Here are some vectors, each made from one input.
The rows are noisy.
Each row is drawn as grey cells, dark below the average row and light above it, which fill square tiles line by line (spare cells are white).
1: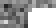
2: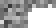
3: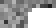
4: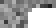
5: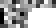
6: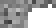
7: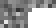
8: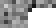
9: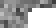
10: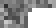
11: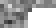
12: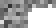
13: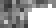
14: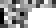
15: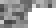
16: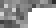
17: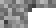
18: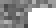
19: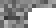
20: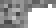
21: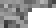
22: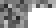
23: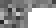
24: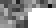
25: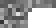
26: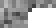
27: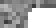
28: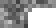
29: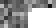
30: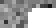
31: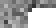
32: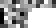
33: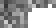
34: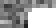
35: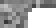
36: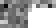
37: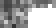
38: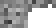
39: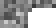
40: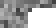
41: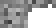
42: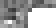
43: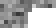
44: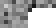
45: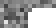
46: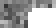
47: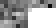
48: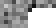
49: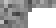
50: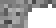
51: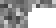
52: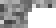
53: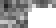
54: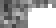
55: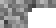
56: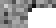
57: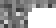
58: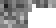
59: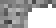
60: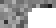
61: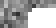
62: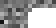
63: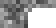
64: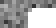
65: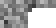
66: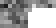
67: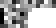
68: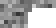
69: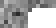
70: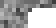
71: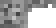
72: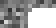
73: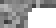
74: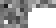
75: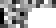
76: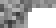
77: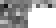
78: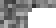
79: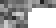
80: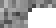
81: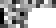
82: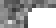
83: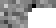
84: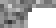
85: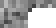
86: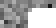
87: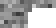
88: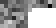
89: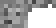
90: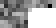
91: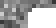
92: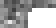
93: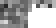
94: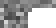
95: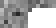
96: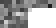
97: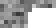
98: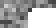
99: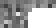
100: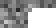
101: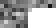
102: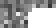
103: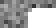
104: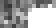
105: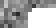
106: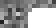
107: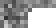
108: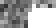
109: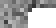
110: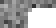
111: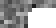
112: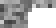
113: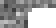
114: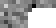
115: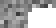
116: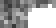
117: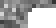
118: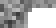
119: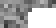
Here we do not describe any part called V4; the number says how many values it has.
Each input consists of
a list of up to two items, each one of 6 labels and a value of V4.
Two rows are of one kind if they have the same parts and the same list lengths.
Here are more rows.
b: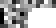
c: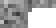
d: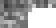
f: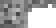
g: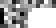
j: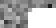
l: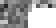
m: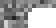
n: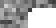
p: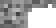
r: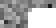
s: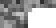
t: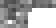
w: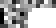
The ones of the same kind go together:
b, g, w
c, f, j, n, p, r
d, l, m, s, t

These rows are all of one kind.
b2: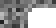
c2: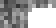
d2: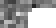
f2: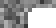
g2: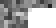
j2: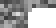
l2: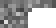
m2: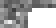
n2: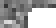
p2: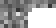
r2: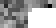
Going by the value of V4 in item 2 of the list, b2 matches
c2, j2 and p2.
